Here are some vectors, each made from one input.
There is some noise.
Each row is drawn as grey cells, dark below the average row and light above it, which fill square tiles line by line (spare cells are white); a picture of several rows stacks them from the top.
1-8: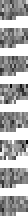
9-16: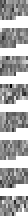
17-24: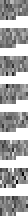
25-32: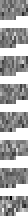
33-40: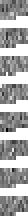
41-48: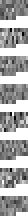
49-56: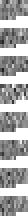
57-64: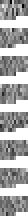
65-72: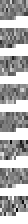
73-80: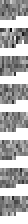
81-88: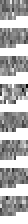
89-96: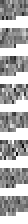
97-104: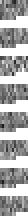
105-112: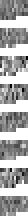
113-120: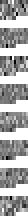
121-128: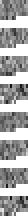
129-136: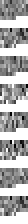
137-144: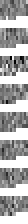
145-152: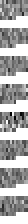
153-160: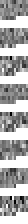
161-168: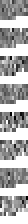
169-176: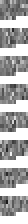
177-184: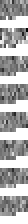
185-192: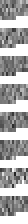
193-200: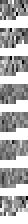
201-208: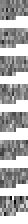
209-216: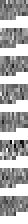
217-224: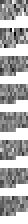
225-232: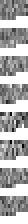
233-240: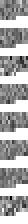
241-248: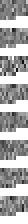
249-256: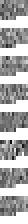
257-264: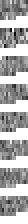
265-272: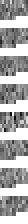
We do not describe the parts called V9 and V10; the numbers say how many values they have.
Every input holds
either four labels (each one of 6), a point on a 6-point line and a value of V10, or a value of V9.
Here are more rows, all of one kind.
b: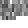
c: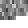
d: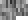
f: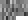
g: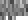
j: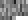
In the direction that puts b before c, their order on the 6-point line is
d, j, f, b, c, g.
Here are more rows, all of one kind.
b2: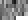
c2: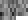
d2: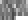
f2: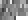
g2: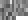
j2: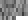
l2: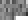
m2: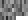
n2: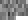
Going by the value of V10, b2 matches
f2, g2 and j2.
